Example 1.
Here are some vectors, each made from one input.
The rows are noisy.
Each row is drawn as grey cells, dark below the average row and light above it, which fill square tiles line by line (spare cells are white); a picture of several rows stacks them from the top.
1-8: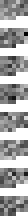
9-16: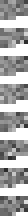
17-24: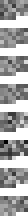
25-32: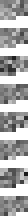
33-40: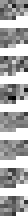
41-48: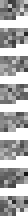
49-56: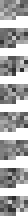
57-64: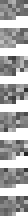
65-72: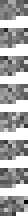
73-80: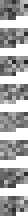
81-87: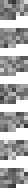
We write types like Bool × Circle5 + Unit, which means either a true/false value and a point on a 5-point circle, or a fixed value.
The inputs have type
Bool × Bool × Bool + Line11.
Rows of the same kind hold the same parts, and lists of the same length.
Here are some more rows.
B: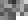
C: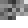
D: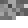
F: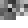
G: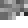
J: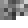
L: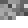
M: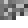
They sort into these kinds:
B, C, F, J, M
D, G, L

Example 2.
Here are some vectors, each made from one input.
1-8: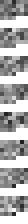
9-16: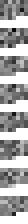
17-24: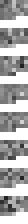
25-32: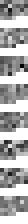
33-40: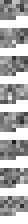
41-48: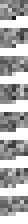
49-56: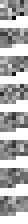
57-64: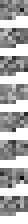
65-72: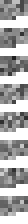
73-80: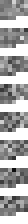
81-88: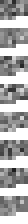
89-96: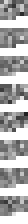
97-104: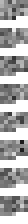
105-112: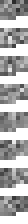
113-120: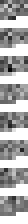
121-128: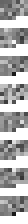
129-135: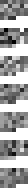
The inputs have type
Bool × Bool × Bool × Line11.
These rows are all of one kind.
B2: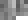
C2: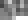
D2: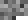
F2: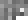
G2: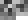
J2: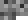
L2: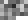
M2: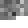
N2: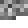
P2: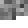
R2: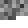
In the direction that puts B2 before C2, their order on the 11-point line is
R2, L2, M2, G2, P2, J2, D2, F2, N2, B2, C2.
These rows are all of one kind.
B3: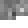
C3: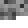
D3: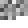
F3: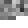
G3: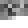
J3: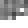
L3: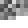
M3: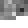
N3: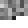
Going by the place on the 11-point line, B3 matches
C3, D3 and F3.
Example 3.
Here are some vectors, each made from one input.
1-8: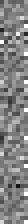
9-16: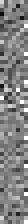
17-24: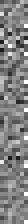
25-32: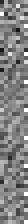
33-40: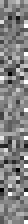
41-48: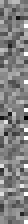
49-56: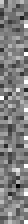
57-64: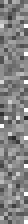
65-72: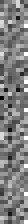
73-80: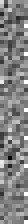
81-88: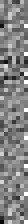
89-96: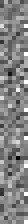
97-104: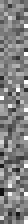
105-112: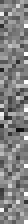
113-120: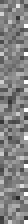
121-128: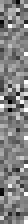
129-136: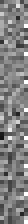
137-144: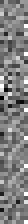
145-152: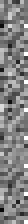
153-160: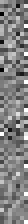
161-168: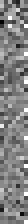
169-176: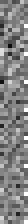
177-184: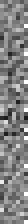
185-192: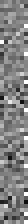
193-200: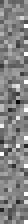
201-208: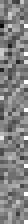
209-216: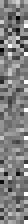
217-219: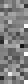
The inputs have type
List2(Line15).
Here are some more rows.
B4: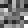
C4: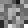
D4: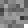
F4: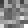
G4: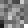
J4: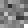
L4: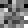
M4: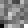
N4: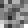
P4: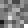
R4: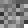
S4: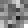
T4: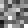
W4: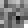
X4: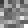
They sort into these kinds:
B4, L4
C4, F4, N4, R4, X4
D4, G4, J4, M4, P4, S4, T4, W4

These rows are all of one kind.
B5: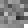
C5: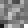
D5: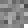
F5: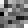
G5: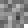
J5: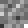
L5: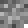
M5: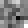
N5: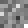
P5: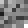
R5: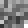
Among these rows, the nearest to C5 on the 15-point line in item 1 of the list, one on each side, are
J5 and N5.
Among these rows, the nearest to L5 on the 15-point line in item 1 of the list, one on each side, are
D5 and G5.
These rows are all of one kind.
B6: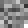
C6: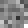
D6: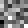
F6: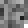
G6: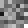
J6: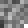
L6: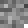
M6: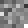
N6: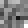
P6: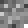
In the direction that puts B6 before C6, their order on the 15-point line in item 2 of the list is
P6, F6, L6, J6, M6, B6, G6, C6, N6, D6.
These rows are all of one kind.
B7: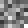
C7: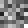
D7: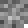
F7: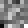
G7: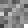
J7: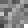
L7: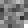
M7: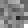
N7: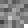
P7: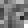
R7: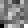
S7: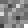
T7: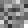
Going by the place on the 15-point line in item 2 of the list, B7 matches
C7 and M7.
